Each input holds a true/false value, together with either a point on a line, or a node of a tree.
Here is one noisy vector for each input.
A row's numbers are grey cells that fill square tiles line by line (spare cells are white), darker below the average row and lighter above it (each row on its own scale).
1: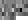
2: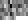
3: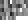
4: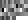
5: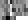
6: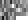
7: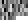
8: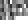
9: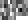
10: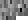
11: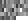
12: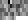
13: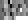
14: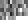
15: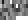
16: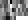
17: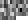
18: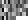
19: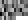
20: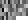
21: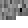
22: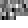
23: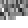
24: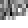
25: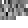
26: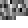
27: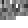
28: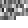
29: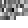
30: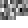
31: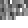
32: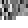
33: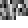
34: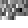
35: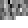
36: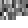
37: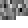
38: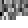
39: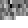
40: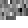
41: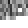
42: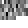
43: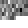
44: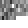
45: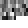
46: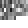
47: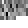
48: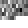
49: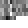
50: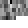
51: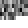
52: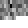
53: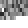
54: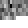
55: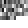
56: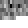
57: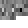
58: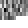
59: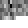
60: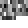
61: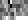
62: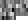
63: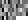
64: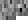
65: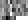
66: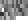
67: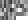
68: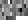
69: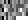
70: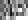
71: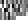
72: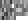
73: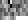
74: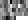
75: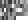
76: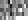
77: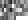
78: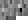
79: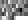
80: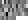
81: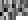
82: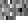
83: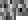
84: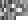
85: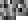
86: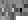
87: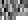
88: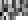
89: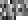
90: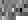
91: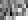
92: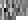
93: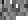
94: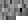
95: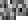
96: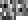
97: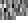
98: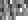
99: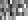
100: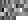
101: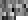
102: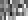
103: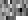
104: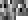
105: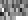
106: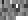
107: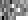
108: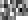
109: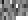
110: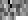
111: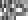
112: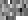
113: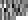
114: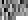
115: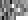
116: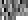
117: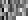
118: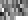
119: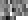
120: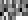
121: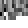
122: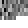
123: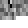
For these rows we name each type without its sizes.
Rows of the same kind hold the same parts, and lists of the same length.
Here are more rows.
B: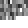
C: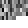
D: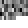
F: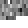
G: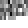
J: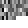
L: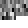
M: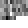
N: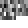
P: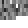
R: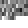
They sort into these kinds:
B, C, G, J
D, F, L, M, N, P, R

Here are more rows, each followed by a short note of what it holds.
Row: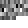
a point on a line and a true/false value
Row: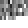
a point on a line and a true/false value
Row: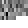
a point on a line and a true/false value
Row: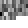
a node of a tree and a true/false value
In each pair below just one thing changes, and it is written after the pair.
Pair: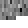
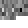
the true/false value
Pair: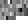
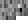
the node of the tree
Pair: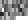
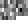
the true/false value
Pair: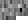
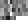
the node of the tree
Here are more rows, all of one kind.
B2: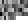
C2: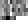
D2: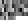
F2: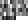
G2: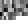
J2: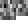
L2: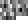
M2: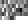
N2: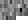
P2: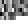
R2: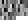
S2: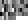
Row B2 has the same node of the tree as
D2, J2, P2 and S2.
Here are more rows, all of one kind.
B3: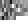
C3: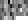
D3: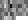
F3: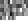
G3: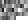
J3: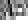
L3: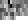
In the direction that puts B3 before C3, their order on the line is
B3, J3, G3, F3, C3, D3, L3.
